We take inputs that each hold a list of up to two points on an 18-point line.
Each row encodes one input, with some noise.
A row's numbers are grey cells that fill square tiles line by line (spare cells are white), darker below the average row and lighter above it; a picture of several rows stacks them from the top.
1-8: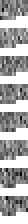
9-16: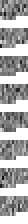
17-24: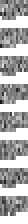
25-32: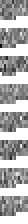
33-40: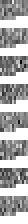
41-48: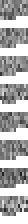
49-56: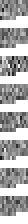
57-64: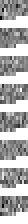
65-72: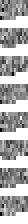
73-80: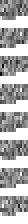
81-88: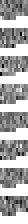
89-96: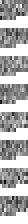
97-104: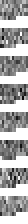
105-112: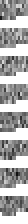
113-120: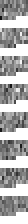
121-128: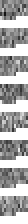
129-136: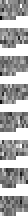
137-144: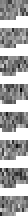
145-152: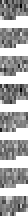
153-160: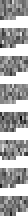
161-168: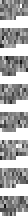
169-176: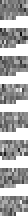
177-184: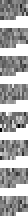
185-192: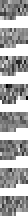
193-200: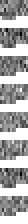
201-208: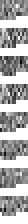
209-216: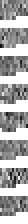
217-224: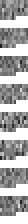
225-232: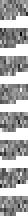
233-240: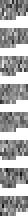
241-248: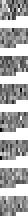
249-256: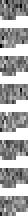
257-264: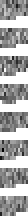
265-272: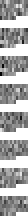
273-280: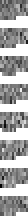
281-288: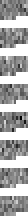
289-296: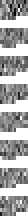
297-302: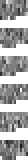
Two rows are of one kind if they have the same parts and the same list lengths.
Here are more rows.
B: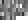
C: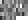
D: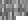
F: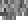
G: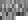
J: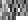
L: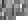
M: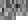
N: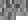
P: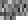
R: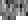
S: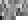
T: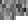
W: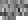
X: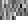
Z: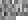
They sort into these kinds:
B, C, D, G, L, S, T, X, Z
F, M, N, P, R, W
J

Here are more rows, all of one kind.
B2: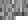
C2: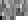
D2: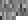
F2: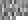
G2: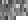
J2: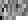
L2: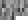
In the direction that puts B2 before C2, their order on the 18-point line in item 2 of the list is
L2, G2, F2, B2, D2, C2, J2.
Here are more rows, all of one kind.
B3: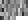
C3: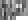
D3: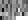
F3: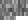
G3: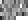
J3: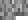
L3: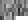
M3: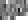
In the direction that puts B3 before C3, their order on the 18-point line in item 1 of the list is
D3, B3, G3, C3, M3, J3, L3, F3.
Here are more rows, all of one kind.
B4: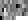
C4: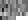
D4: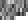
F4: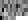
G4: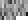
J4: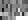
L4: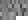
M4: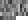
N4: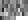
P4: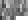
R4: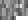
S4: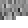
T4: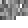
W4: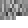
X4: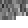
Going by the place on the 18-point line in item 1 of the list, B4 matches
C4, F4, J4 and N4.
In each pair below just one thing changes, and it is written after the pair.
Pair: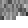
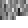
the place on the 18-point line in item 1 of the list
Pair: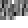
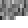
the place on the 18-point line in item 2 of the list
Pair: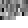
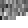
the place on the 18-point line in item 2 of the list
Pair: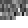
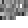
the place on the 18-point line in item 1 of the list
